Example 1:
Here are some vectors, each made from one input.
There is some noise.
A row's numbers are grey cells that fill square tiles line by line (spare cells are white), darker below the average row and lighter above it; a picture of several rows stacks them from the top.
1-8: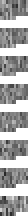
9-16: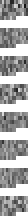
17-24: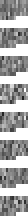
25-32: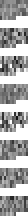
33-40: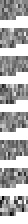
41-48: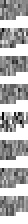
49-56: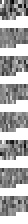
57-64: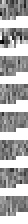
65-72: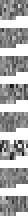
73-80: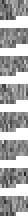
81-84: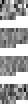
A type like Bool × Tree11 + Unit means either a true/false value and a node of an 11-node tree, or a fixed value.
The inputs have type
List2(Line6).
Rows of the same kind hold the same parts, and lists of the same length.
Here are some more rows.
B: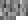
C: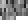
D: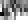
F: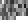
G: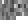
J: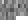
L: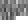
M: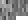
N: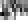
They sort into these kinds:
B, F, G, J, L
C, M
D, N

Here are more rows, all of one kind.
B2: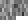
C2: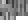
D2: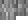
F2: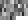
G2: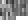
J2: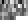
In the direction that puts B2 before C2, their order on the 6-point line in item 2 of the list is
B2, G2, F2, J2, C2, D2.
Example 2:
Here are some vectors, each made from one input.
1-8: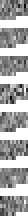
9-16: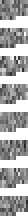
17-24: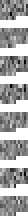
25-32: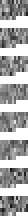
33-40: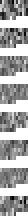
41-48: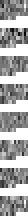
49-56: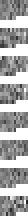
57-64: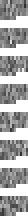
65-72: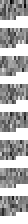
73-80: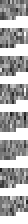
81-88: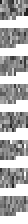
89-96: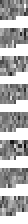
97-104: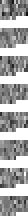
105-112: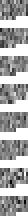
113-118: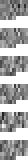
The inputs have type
Line13 + Line14.
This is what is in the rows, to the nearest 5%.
About 35% of them hold a point on a 13-point line. The rest hold a point on a 14-point line.
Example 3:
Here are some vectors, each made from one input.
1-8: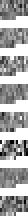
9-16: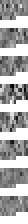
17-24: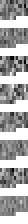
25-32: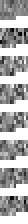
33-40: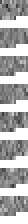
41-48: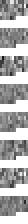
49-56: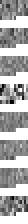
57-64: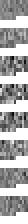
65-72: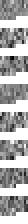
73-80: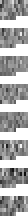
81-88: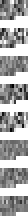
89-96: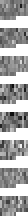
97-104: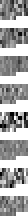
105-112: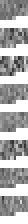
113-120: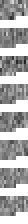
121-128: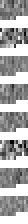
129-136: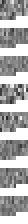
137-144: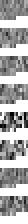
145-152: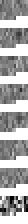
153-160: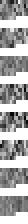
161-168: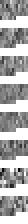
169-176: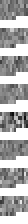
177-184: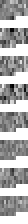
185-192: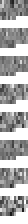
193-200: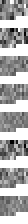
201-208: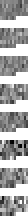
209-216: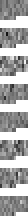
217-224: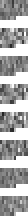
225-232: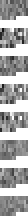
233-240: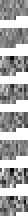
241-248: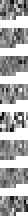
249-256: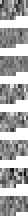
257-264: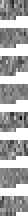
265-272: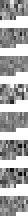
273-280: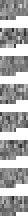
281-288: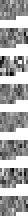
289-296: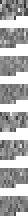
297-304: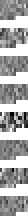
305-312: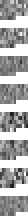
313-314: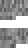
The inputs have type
(Bool × Bool × Bool × Bool × Bool + Unit) × Line10.
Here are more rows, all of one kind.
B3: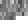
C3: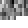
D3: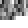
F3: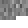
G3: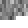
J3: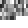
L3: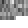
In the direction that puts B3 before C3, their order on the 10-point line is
D3, B3, G3, C3, L3, F3, J3.
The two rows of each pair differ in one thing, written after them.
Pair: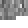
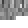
one of the five true/false values
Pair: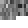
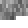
the place on the 10-point line
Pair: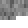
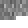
the place on the 10-point line
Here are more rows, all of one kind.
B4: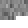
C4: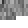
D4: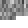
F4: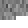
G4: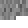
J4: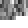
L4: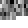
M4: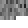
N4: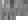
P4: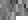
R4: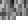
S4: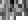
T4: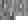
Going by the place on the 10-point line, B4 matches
N4 and R4.
